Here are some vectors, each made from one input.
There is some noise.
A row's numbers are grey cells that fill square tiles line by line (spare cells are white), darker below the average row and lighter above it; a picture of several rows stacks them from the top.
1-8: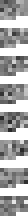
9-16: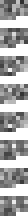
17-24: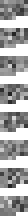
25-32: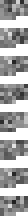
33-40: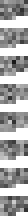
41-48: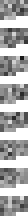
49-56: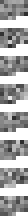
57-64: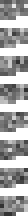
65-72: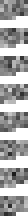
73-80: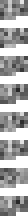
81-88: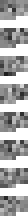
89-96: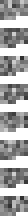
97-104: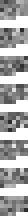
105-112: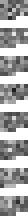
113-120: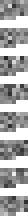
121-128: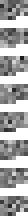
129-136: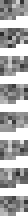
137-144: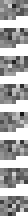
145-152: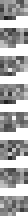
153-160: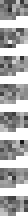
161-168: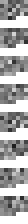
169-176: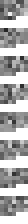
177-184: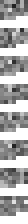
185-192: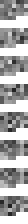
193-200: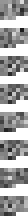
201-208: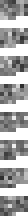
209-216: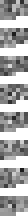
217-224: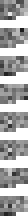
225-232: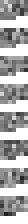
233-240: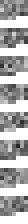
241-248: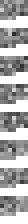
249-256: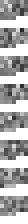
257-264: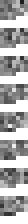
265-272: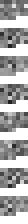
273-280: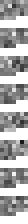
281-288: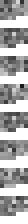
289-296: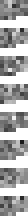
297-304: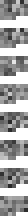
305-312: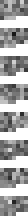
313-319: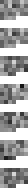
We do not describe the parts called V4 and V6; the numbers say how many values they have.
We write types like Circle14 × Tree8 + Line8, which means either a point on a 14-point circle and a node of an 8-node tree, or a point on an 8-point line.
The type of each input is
Bool × Label9 + (Circle8 + V6) × V4.
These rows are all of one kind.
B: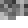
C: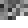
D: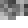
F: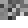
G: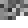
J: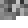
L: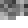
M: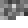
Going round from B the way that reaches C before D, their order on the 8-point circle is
B, C, L, G, J, F, D, M.
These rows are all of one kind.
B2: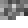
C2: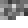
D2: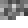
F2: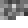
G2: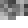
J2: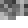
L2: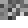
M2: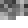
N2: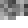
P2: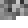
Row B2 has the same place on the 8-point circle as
D2, L2, N2 and P2.
